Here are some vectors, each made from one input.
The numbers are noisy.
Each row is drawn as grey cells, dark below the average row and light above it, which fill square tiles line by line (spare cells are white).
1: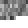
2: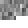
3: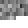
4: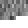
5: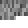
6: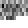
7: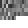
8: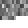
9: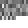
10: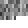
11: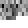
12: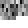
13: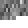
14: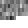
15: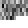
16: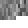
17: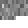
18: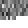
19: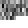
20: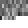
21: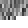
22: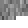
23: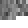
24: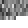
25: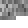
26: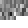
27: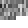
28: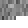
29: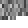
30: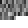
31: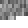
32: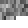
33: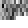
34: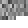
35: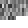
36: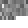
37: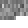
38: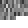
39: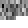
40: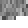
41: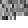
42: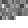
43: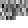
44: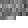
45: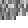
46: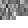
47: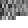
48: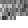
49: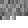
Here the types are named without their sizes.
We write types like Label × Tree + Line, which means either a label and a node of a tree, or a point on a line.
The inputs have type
List(Line).
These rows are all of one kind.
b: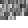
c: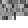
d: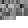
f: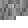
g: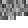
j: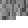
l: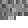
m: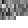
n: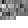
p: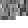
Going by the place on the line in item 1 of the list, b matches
d and n.
